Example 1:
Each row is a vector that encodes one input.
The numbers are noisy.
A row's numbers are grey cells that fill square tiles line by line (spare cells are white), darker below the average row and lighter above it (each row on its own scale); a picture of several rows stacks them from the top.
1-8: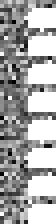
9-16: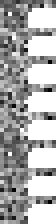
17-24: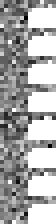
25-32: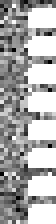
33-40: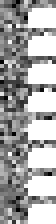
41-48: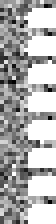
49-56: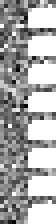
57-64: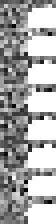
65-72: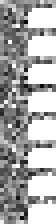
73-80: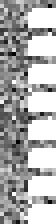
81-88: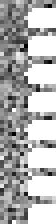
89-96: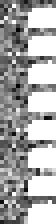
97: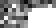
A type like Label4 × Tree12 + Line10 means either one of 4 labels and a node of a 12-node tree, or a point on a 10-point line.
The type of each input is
Line18.
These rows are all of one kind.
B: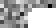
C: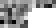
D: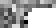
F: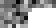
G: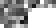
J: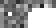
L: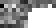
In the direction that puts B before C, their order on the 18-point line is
B, C, D, G, F, J, L.
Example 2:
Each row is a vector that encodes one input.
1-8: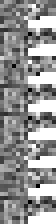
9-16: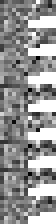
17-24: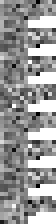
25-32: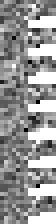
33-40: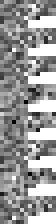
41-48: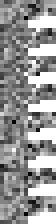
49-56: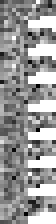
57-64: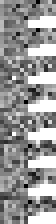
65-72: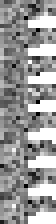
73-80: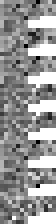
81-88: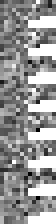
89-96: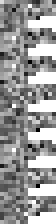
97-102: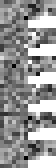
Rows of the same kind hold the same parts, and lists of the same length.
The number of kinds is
2.
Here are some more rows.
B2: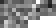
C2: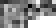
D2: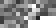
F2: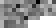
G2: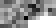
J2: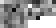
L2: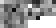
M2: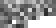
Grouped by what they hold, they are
B2, C2, D2, F2, G2, J2, L2
M2

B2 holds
a point on an 8-point circle.
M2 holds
a fixed value.
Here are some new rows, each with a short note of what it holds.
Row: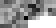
a point on an 8-point circle
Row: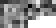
a point on an 8-point circle
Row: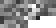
a point on an 8-point circle
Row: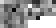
a point on an 8-point circle
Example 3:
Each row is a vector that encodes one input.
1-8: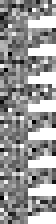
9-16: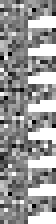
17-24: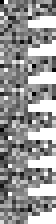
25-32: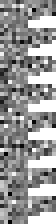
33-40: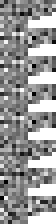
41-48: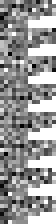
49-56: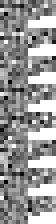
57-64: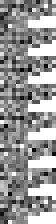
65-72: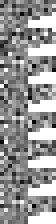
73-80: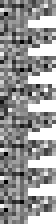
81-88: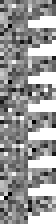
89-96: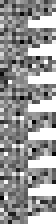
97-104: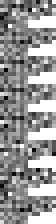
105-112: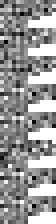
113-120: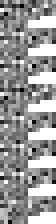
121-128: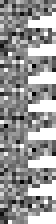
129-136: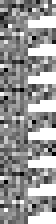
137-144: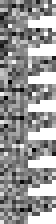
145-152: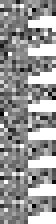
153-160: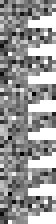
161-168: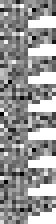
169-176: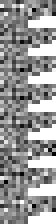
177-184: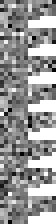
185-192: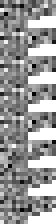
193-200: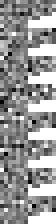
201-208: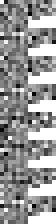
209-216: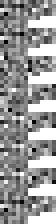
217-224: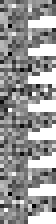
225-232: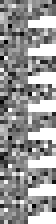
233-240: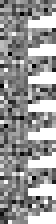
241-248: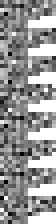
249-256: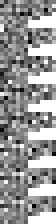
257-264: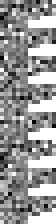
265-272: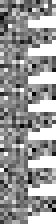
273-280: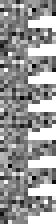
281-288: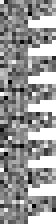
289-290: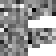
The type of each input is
Bool × Bool × Bool.
